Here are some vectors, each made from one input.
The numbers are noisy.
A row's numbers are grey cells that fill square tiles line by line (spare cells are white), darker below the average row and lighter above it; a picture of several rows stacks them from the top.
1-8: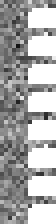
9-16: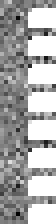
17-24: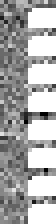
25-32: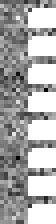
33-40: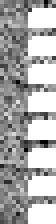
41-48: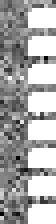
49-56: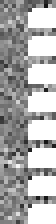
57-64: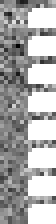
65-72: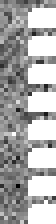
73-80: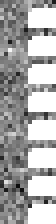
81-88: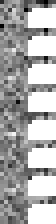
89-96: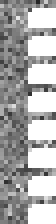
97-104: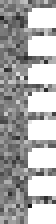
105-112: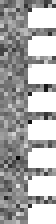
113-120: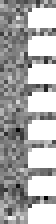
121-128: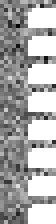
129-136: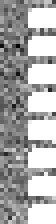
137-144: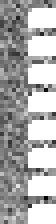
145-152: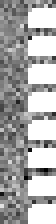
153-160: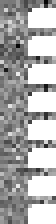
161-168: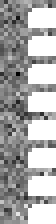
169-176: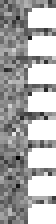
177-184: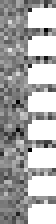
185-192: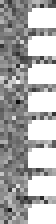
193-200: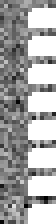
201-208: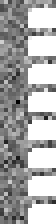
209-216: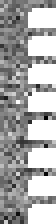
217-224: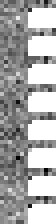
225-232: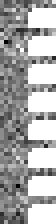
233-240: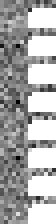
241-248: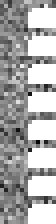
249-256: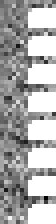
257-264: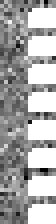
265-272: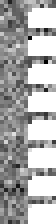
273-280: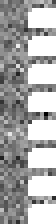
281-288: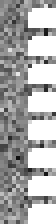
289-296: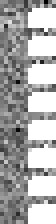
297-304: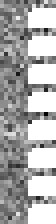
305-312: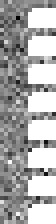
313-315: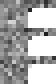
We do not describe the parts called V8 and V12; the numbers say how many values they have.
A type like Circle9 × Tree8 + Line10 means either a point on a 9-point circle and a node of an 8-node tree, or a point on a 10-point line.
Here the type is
Bool × V8 × V8 × V12 + List2(Line11).
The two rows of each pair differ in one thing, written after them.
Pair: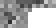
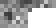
the place on the 11-point line in item 2 of the list
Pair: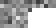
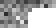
the place on the 11-point line in item 1 of the list
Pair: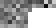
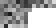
the place on the 11-point line in item 2 of the list
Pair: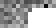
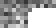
the place on the 11-point line in item 1 of the list
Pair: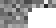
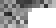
the place on the 11-point line in item 1 of the list
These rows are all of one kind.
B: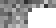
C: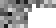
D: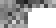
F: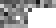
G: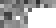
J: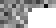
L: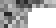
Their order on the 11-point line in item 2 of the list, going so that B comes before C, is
B, J, G, L, C, F, D.
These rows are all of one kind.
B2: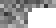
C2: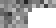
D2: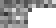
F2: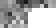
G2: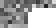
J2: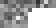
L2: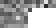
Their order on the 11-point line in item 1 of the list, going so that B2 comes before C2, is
D2, G2, B2, L2, C2, F2, J2.
